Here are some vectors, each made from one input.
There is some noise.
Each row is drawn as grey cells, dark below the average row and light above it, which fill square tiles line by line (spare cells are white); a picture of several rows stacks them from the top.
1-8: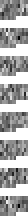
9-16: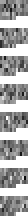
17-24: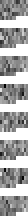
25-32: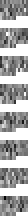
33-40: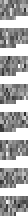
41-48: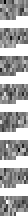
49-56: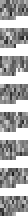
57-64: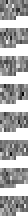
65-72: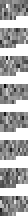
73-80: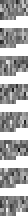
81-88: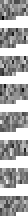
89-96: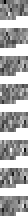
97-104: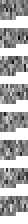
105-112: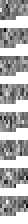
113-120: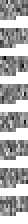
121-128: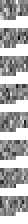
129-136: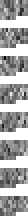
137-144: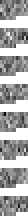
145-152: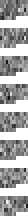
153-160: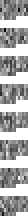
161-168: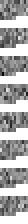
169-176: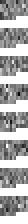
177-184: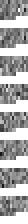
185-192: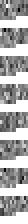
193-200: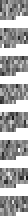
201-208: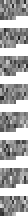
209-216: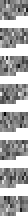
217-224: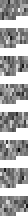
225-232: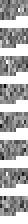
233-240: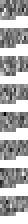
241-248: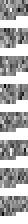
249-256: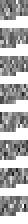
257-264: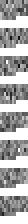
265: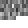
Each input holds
either a point on a 19-point circle and a true/false value, or a point on a 15-point line.
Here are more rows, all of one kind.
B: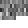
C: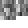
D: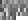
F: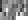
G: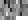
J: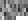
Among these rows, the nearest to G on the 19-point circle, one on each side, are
C and F.
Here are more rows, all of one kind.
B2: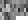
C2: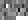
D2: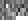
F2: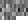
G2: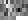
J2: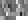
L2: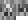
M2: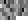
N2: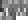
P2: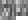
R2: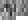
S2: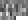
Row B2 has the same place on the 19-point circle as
C2, D2 and F2.
